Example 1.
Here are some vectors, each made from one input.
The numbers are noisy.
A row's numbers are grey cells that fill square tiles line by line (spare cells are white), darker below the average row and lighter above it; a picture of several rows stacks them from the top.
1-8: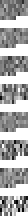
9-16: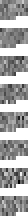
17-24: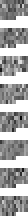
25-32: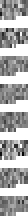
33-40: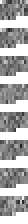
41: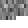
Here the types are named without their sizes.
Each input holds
either a fixed value, or three true/false values.
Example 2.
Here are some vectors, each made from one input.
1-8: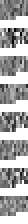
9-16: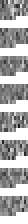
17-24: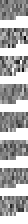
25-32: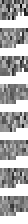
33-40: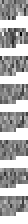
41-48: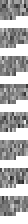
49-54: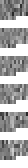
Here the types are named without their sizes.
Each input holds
four true/false values.
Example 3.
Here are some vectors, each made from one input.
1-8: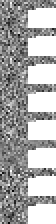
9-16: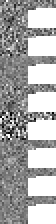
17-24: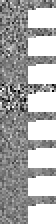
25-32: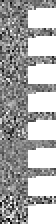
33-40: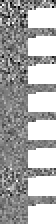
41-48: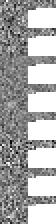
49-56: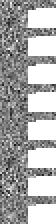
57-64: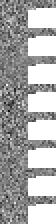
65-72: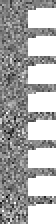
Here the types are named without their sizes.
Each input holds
a point on a line.
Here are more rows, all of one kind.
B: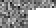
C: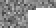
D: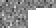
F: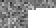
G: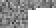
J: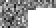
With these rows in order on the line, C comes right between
G and J.
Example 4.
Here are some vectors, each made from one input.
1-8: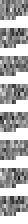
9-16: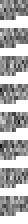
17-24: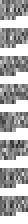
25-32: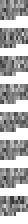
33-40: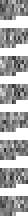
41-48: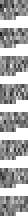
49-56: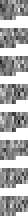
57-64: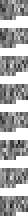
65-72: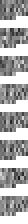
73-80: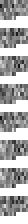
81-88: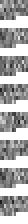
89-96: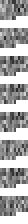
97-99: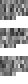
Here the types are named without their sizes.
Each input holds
three true/false values.
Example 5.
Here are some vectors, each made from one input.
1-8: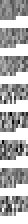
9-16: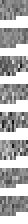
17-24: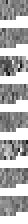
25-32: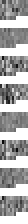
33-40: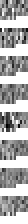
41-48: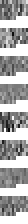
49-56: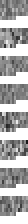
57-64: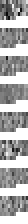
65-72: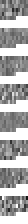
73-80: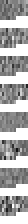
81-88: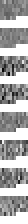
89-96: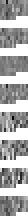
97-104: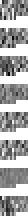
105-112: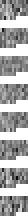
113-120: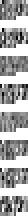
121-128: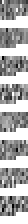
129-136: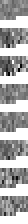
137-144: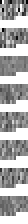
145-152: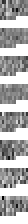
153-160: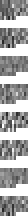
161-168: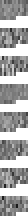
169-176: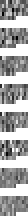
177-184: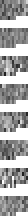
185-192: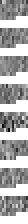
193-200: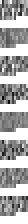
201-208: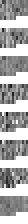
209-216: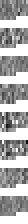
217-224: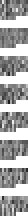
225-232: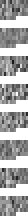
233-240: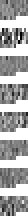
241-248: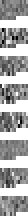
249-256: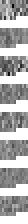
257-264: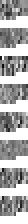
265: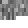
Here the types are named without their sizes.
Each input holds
a point on a line.
